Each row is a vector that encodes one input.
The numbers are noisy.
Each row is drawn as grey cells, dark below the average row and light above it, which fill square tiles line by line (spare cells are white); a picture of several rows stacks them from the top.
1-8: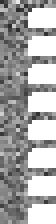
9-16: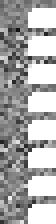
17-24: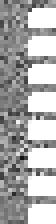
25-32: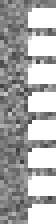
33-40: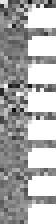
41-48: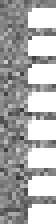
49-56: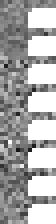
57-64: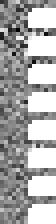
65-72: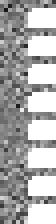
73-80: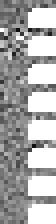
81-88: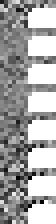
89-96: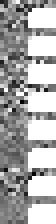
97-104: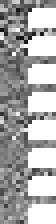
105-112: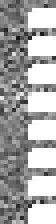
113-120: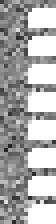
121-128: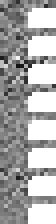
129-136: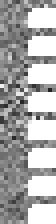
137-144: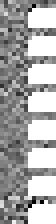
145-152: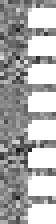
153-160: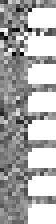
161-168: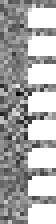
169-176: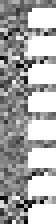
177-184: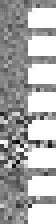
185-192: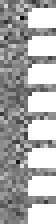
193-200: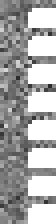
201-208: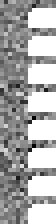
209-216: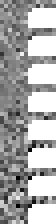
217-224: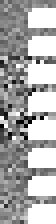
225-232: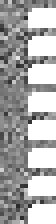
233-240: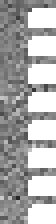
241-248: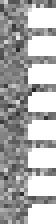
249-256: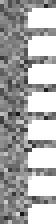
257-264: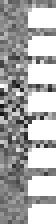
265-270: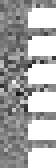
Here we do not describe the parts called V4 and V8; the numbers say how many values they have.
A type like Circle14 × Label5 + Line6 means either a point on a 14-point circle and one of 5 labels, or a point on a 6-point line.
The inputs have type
(Bool × Bool × Bool × Bool + Unit) × V4 + Tree12 × V8.
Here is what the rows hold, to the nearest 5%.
About 25% of them hold a node of a 12-node tree and a value of V8. The rest hold a value of V4, together with either a fixed value, or four true/false values.
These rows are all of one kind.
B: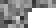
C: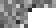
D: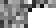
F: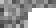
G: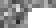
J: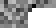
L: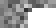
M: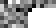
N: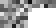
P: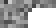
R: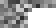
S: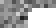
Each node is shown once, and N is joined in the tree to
S.
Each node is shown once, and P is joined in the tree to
B and F.
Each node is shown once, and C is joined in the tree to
D, J and R.
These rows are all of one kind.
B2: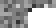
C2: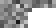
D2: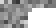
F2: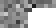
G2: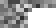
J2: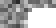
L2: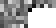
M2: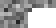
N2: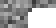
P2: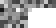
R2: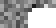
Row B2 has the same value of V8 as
M2 and N2.
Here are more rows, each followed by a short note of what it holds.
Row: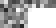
a value of V4
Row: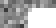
a value of V4
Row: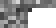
four true/false values and a value of V4
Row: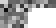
a value of V4
